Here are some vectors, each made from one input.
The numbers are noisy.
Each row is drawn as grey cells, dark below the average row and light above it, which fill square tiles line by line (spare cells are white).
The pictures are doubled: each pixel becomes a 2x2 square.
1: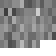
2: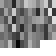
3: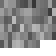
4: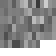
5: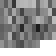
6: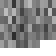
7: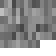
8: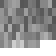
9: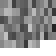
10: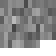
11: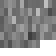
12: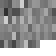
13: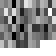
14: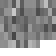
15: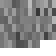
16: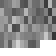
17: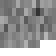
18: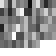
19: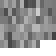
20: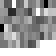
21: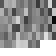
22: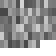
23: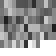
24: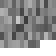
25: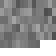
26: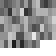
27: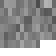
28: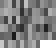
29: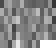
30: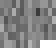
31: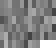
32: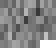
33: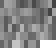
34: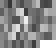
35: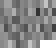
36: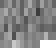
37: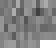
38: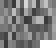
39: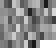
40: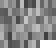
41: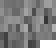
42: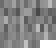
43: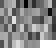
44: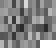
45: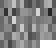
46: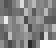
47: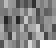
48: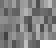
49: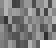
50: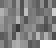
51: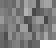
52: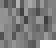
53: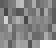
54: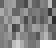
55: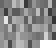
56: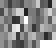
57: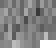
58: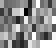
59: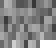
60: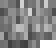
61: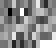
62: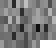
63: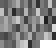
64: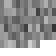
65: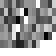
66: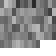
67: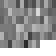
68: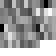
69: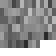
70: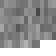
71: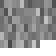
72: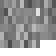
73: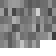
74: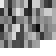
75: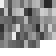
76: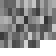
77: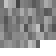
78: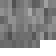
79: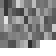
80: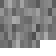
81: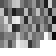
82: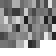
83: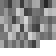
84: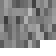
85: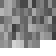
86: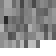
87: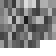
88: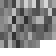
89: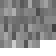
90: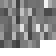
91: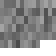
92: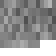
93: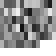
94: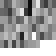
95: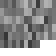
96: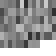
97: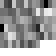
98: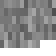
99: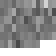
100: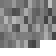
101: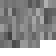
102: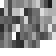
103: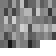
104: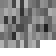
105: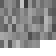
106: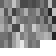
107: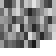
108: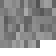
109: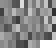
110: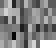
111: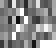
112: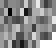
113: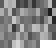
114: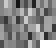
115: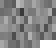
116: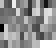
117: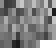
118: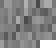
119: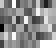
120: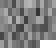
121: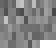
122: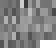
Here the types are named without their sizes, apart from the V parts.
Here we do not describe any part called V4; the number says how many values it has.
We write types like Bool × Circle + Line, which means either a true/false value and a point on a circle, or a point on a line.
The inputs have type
Bool × Bool × Bool × Line × Line + V4 × V4.
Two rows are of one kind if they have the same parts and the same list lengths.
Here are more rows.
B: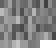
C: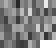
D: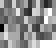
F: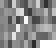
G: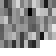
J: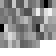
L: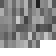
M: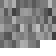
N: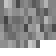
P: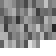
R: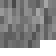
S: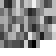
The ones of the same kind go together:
B, C, L, M, N, P, R
D, F, G, J, S

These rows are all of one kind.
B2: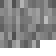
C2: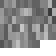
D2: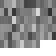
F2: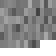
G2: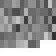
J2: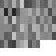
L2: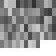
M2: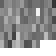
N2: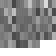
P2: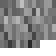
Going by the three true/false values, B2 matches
C2, M2 and P2.
